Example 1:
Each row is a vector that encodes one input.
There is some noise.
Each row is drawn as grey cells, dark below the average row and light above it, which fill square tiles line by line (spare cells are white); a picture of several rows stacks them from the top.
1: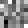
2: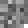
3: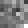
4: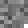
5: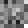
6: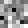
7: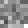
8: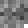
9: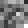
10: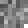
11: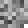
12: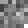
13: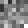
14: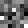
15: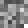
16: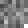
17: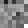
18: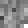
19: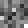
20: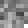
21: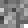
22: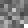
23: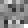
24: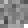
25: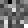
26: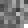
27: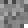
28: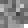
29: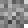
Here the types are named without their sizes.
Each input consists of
a node of a tree.
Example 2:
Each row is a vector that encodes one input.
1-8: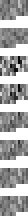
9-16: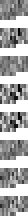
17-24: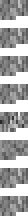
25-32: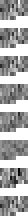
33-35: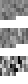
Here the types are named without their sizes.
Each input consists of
a point on a line.
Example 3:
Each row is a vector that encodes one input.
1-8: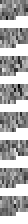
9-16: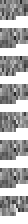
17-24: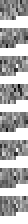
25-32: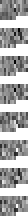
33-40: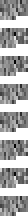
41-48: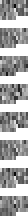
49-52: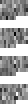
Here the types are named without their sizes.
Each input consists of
a point on a circle.
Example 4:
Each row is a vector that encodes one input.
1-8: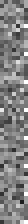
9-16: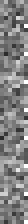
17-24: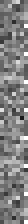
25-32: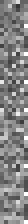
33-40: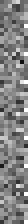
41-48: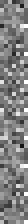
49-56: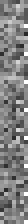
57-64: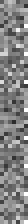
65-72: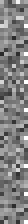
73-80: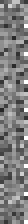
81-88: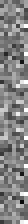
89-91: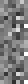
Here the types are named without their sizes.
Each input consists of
a point on a circle.
